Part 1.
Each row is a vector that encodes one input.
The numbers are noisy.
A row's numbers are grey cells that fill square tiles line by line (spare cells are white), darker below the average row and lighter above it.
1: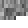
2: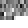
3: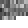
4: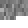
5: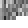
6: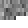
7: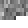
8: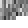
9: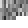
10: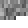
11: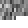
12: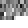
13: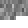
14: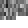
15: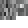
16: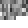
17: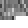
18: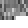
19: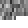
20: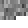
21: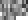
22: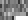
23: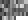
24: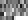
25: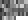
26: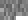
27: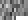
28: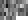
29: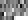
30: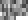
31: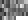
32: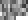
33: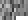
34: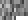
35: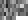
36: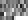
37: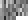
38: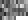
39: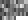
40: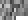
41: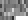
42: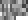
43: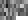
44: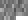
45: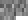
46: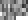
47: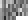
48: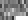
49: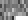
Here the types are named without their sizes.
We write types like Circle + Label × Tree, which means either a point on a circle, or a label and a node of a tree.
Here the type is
Tree.
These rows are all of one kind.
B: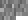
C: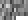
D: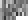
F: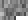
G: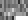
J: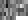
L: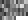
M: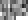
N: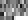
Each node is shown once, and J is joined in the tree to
B and L.
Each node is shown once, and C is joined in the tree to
F.
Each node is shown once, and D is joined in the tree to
F.
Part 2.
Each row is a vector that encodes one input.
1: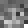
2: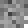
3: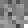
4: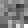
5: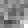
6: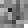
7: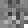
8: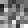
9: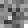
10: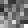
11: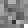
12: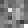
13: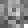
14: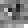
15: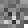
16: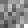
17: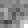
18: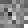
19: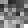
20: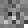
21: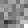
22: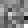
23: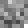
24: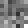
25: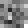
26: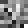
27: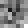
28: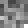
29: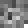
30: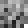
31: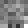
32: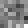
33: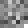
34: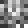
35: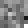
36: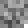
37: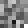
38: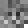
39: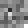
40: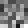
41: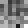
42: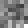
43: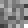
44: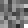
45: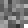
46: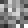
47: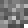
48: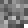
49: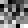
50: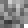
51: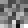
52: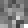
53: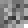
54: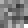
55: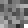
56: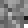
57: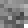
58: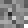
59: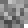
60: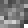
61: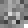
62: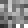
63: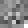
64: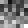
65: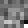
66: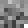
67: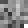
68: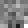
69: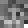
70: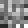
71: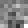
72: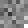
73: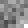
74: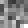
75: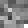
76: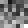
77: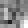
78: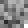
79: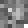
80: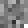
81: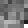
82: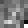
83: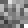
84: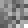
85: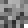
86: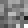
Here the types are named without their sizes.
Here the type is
Bool × Bool × Bool × Bool.
